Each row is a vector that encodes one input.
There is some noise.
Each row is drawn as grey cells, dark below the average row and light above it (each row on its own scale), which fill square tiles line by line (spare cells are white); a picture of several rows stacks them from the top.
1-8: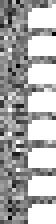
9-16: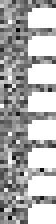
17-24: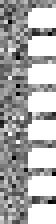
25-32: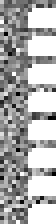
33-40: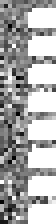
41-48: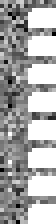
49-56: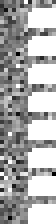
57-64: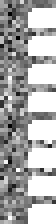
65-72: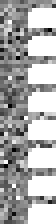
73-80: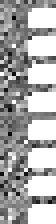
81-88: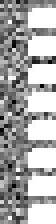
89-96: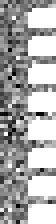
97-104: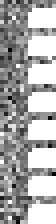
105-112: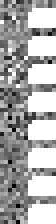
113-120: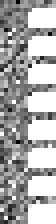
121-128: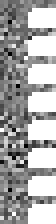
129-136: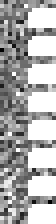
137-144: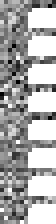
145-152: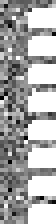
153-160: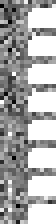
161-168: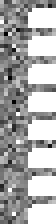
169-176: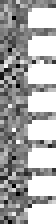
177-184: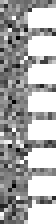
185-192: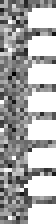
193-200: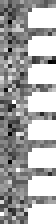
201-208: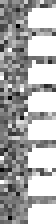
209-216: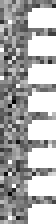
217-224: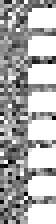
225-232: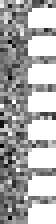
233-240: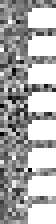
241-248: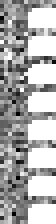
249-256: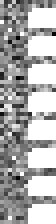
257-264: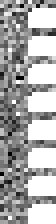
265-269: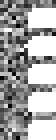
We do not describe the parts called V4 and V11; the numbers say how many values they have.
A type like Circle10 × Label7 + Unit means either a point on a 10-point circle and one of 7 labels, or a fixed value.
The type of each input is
Bool × Bool × Bool × ((Line5 + V4) × V11 + Line8).
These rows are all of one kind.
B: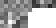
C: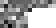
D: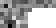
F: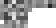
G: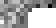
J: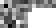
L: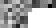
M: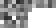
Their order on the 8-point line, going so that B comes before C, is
B, L, G, F, M, J, D, C.
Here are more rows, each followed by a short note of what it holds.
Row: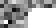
three true/false values, a value of V4 and a value of V11
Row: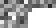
a point on an 8-point line and three true/false values
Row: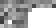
a point on a 5-point line, three true/false values and a value of V11
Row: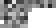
a point on an 8-point line and three true/false values
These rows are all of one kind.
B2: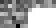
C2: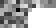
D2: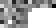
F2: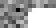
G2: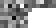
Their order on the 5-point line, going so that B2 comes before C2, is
B2, F2, D2, G2, C2.
